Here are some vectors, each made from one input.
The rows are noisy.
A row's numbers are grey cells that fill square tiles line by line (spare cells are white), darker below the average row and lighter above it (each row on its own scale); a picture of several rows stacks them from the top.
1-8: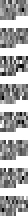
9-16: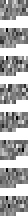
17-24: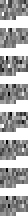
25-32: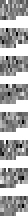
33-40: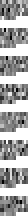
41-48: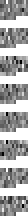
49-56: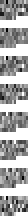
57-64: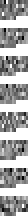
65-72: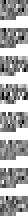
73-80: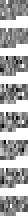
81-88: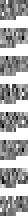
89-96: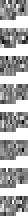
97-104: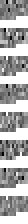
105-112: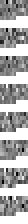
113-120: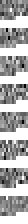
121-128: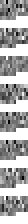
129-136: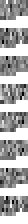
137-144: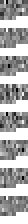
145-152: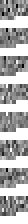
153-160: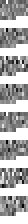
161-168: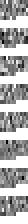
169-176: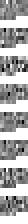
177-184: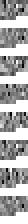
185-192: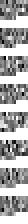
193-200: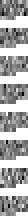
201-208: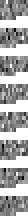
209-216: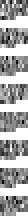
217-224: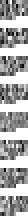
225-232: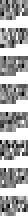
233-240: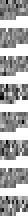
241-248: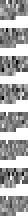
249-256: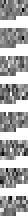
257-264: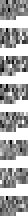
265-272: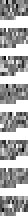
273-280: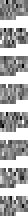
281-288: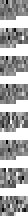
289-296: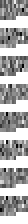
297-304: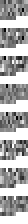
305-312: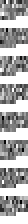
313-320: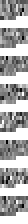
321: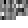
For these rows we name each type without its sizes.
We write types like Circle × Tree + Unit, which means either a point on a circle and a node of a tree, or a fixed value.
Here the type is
((Bool × Circle + Unit) × Label + Tree × Tree × (Tree + Unit)) × Tree.
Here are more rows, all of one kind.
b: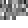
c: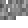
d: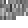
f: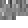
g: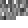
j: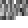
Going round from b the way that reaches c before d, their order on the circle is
b, f, c, g, j, d.
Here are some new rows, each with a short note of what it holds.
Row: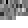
a node of each of three trees
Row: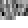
a node of each of four trees
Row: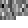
a point on a circle, a label, a node of a tree and a true/false value
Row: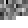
a node of each of three trees
